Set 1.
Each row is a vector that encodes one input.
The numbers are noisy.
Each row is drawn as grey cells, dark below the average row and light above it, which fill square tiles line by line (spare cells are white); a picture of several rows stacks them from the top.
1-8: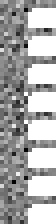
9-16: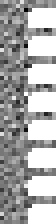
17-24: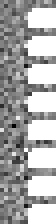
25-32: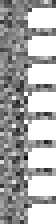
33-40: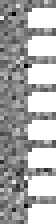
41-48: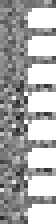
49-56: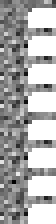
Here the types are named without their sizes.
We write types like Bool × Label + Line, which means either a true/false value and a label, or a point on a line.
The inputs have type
Line × (Tree + Unit).
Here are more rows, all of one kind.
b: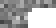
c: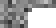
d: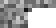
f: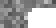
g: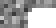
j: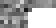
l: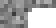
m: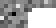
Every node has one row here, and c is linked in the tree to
f.
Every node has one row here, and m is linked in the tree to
g.
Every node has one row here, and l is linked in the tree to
b, f and g.
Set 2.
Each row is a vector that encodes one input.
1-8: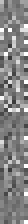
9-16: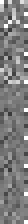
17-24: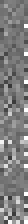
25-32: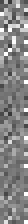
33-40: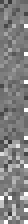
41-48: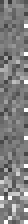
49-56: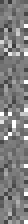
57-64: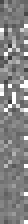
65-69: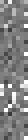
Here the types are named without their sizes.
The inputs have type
Bool × Line.
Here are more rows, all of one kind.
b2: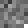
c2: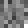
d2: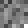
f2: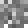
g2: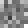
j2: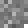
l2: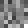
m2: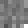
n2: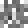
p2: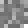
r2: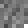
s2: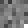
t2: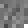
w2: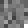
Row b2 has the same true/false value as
f2, j2, p2 and s2.
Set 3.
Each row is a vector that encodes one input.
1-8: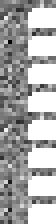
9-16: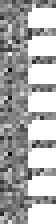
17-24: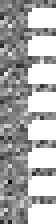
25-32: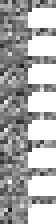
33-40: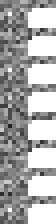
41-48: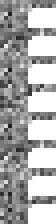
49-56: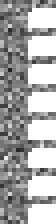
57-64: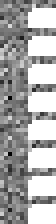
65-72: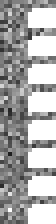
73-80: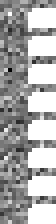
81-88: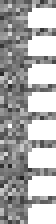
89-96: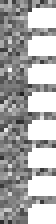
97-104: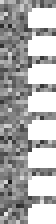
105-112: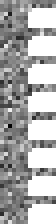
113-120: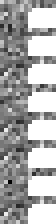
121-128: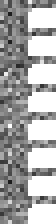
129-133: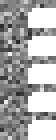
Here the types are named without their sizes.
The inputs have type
Circle + Line.
